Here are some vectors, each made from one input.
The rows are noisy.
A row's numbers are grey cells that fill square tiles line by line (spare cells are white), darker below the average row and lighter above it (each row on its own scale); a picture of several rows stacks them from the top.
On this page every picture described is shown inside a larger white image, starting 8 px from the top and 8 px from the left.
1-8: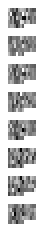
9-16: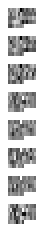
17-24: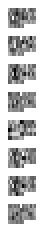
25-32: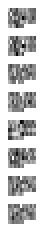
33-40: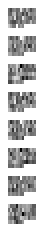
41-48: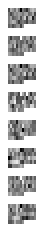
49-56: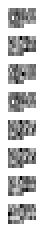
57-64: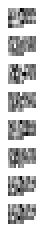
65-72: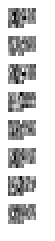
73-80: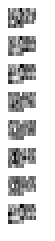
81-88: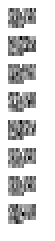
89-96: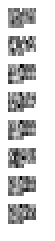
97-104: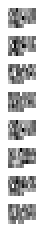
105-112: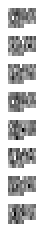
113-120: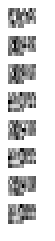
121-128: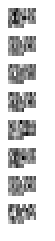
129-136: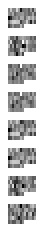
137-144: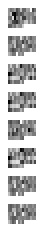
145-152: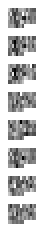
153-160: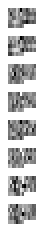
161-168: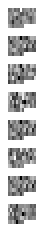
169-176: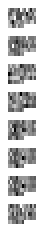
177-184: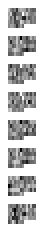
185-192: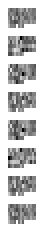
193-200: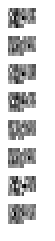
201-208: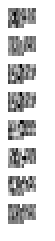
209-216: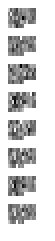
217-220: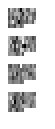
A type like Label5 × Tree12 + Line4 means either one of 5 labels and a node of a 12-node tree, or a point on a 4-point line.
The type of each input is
Bool × Tree19 + Line13.
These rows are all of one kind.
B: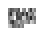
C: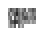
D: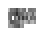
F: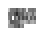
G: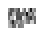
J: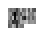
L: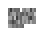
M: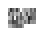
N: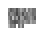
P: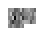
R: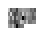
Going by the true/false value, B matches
G, L and M.
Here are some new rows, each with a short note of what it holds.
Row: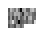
a point on a 13-point line
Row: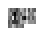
a node of a 19-node tree and a true/false value
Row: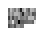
a point on a 13-point line
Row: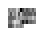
a point on a 13-point line
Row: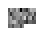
a point on a 13-point line
